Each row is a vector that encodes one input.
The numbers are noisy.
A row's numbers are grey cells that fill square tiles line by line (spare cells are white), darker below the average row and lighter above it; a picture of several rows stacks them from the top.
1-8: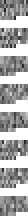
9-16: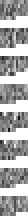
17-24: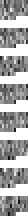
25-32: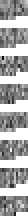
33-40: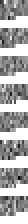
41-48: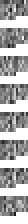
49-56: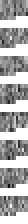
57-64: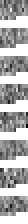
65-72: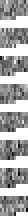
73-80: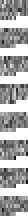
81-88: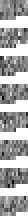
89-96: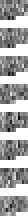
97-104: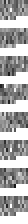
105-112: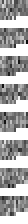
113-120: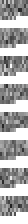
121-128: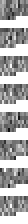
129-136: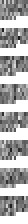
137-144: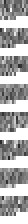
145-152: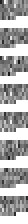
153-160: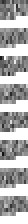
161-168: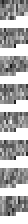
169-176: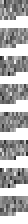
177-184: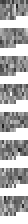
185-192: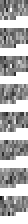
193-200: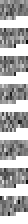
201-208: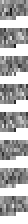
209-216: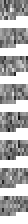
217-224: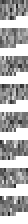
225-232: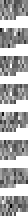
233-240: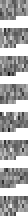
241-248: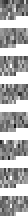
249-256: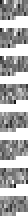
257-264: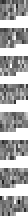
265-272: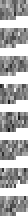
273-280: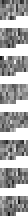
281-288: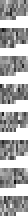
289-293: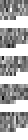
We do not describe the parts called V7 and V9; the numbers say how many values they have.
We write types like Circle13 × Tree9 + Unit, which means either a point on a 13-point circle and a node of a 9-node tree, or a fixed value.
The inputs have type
Bool × Label5 × Line4 × V7 × V9.
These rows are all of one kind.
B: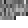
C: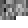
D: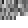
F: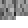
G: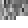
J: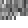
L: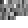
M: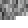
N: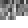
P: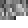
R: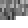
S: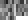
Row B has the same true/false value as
G, J, N and S.
